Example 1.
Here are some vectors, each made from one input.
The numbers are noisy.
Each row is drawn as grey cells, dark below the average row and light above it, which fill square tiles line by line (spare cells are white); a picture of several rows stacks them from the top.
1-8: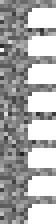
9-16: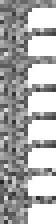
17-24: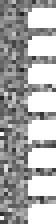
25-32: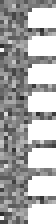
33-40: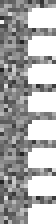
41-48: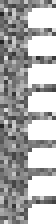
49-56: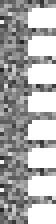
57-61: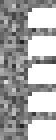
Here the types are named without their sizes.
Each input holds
a node of a tree.
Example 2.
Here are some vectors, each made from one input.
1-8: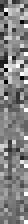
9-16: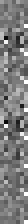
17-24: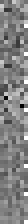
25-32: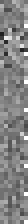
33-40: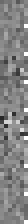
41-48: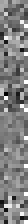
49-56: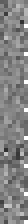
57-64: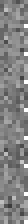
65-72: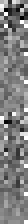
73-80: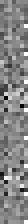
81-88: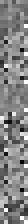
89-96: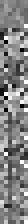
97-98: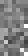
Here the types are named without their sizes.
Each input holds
a point on a line.
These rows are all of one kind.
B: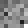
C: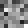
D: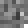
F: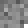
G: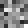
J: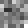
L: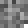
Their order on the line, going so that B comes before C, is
J, B, F, C, G, L, D.
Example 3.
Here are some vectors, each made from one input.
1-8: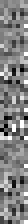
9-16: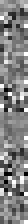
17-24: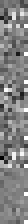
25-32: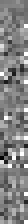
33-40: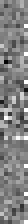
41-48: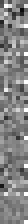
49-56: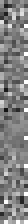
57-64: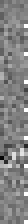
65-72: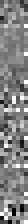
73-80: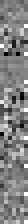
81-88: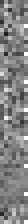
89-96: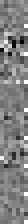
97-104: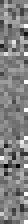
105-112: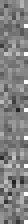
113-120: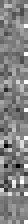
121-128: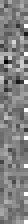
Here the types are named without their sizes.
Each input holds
a point on a line.
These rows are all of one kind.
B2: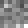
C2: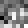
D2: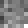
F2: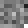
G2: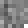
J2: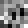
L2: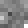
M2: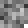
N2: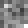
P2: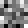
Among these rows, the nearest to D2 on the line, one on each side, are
C2 and M2.
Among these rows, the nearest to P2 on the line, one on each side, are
G2 and N2.
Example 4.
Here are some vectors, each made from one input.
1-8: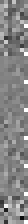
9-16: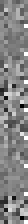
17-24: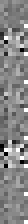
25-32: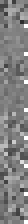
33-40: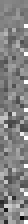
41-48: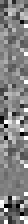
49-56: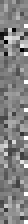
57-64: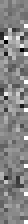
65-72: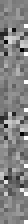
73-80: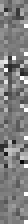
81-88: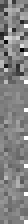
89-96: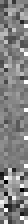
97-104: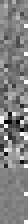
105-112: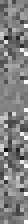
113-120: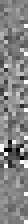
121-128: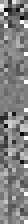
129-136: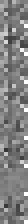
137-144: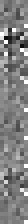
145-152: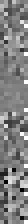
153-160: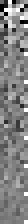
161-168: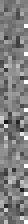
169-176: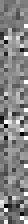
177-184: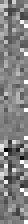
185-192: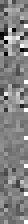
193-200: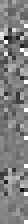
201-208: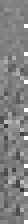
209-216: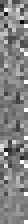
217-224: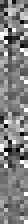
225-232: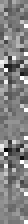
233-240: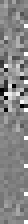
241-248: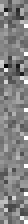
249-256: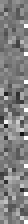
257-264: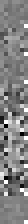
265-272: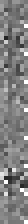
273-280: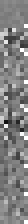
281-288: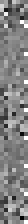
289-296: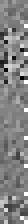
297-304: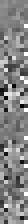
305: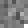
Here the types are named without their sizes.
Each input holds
a point on a line.
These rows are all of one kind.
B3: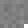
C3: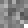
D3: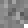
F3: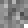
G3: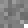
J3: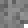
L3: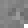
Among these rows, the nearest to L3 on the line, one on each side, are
D3 and G3.
